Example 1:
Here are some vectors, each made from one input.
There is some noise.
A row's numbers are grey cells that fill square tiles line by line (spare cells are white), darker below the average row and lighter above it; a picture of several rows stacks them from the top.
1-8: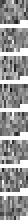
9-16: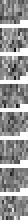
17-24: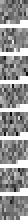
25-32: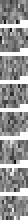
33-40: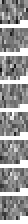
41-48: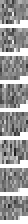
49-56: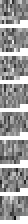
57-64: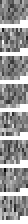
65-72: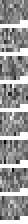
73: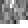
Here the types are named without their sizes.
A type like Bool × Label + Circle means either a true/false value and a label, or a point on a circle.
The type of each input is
(Bool × Bool × Bool × Bool + Unit) × Tree.
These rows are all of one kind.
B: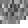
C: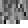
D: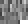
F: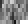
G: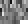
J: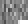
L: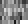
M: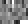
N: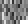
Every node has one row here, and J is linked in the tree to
B, D, F and L.
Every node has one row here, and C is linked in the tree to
D.
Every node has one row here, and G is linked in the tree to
D.
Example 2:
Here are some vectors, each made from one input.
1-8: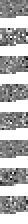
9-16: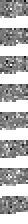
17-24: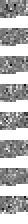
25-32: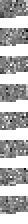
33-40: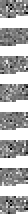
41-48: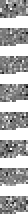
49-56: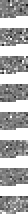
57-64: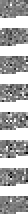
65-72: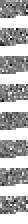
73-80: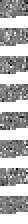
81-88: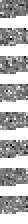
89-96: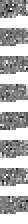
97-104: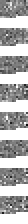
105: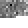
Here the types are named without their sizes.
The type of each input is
(Bool × Bool × Bool × Bool + Unit) × Tree.
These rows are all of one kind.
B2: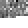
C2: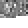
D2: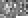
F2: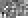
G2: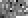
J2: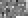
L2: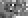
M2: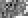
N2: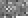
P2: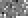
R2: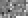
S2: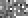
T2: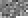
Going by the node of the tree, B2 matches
F2, M2, P2 and T2.
